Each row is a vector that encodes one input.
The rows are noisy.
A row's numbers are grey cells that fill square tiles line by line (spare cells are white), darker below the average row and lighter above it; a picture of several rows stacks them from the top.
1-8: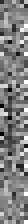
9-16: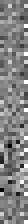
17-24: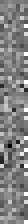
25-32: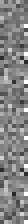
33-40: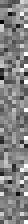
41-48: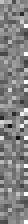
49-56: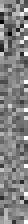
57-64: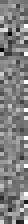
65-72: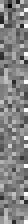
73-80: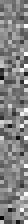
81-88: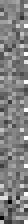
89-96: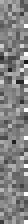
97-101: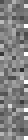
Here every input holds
either a point on a 6-point line, or a list of up to two points on a 5-point line.
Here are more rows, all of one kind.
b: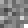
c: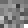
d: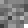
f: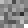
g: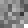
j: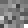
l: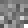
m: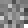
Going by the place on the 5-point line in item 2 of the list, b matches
l and m.
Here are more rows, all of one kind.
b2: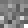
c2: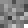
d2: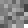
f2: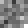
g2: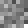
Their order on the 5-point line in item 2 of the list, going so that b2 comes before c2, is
f2, b2, g2, d2, c2.
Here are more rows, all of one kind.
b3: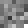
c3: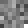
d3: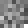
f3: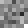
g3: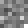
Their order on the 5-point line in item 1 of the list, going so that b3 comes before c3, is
f3, b3, g3, c3, d3.
